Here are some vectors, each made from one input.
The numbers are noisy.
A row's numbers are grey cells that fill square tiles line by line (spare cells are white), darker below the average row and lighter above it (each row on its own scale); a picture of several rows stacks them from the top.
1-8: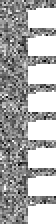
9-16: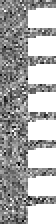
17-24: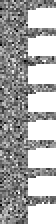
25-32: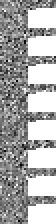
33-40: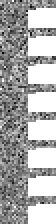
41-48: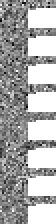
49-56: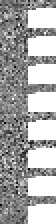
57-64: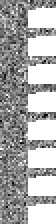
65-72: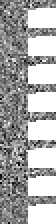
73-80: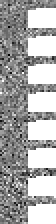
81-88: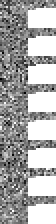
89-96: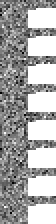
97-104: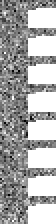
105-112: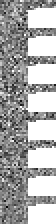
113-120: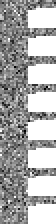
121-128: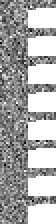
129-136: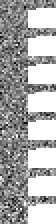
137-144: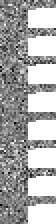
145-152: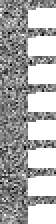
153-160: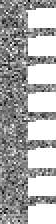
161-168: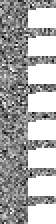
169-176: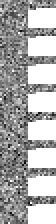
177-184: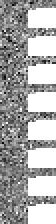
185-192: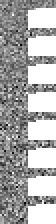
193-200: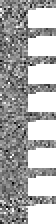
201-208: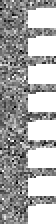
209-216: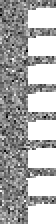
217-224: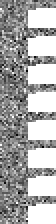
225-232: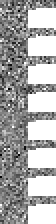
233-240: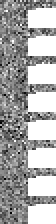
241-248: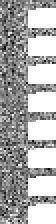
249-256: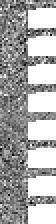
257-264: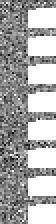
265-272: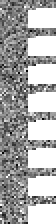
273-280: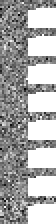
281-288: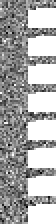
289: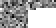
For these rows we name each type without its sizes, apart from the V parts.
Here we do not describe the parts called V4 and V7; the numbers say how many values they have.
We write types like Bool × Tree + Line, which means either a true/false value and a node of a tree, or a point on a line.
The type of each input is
(Bool × Bool × Bool × Bool + V7) × Circle × V4.
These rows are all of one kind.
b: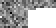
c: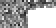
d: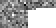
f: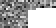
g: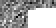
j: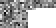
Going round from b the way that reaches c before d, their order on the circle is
b, g, c, j, d, f.
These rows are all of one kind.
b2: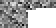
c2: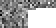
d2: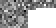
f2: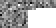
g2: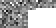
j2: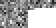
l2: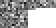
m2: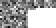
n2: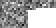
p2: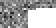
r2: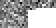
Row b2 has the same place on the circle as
j2, n2 and r2.
